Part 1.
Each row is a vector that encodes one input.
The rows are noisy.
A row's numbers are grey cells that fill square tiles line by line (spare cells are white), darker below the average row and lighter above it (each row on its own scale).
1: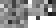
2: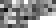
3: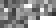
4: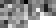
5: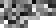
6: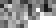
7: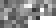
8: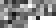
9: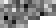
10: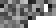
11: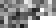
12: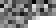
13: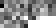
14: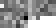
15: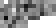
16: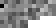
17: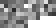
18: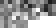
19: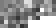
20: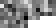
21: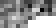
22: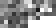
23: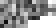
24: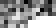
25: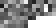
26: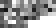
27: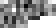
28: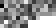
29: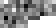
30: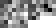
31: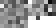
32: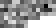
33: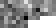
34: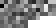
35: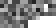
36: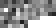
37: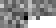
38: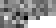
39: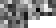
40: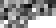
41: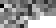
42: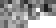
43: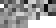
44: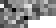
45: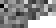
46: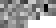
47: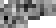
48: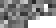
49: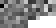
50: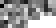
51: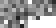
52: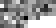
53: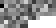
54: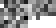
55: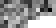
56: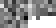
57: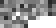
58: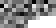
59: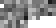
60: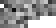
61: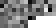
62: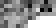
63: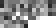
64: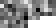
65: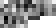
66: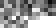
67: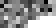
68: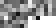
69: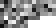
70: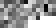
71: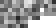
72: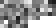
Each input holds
either a fixed value, or three true/false values.
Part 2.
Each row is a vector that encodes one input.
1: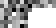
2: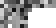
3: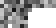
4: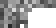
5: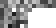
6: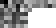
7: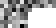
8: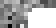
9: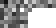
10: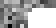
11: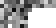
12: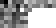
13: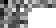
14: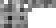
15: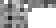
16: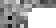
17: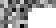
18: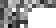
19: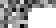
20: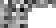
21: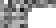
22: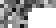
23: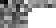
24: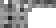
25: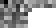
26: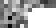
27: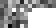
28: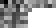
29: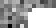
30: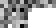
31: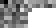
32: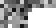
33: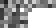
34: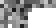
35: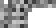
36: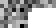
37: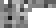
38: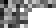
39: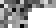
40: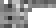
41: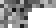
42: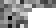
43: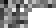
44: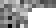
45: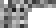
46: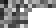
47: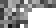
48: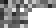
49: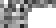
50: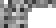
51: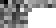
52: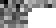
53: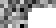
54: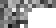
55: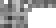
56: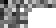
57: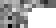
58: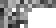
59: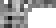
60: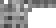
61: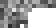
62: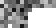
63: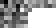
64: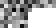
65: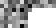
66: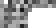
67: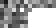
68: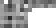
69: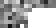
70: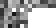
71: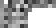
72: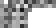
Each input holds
a point on an 8-point line.
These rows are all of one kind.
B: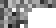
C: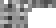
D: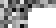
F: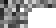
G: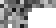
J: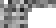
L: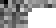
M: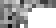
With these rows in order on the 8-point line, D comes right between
G and J.
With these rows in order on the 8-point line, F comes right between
B and L.
